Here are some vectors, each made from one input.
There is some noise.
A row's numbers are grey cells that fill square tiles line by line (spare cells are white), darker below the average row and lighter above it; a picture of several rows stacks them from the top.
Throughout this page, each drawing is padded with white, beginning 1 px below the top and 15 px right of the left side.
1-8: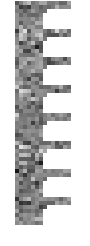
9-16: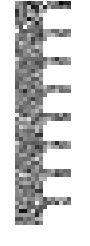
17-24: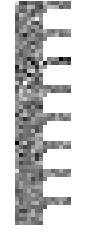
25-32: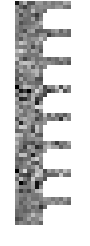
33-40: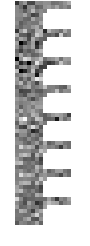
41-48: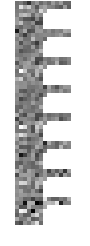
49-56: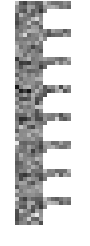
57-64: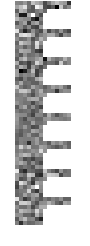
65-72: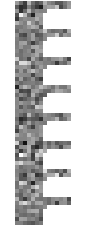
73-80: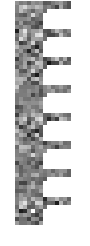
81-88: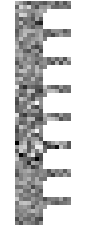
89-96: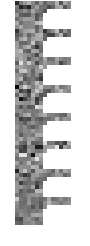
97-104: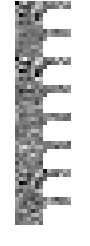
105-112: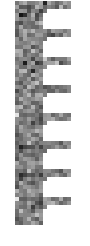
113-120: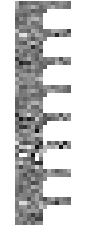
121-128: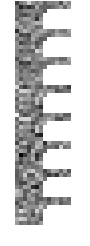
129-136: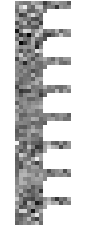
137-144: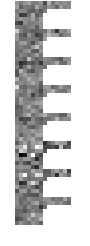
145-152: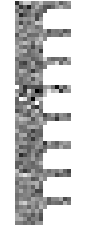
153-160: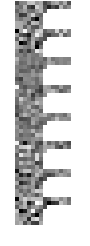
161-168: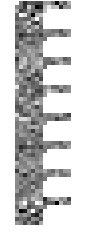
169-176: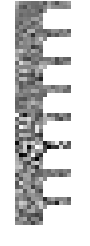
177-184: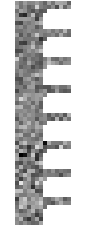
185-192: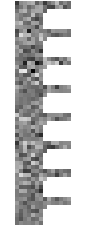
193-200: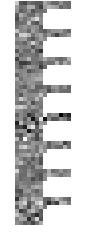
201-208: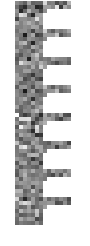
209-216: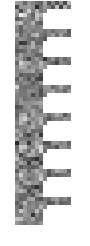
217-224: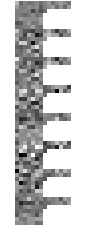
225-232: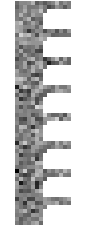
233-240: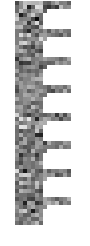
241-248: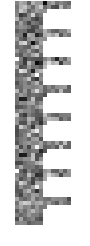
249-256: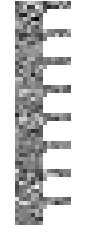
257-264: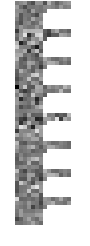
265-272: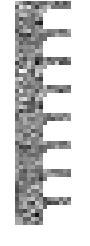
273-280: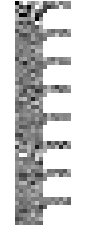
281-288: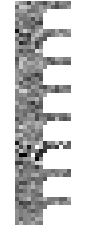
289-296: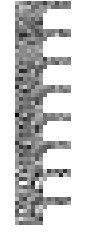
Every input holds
a list of up to two points on a 13-point line.
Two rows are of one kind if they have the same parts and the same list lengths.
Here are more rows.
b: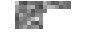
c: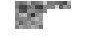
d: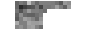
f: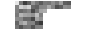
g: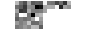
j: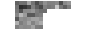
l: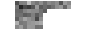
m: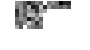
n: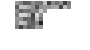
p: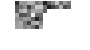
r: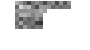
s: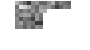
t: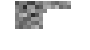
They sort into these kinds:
b, c, d, g, j, l, t
f, n, p, r, s
m

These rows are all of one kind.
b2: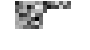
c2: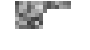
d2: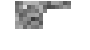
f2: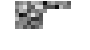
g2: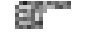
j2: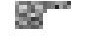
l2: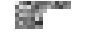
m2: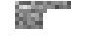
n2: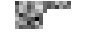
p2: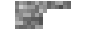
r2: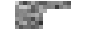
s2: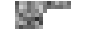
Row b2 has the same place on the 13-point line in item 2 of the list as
c2, g2, j2 and n2.
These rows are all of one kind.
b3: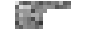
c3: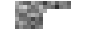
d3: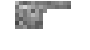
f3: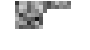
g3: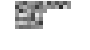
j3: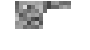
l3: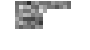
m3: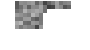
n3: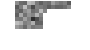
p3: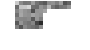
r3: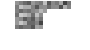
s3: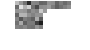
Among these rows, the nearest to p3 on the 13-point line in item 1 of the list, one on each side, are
b3 and c3.
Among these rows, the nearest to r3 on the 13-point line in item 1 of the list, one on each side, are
f3 and j3.
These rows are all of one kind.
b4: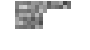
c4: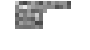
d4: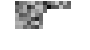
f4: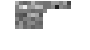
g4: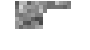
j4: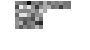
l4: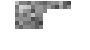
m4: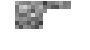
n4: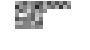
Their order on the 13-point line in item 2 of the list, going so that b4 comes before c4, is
d4, b4, c4, f4, j4, g4, l4, m4, n4.
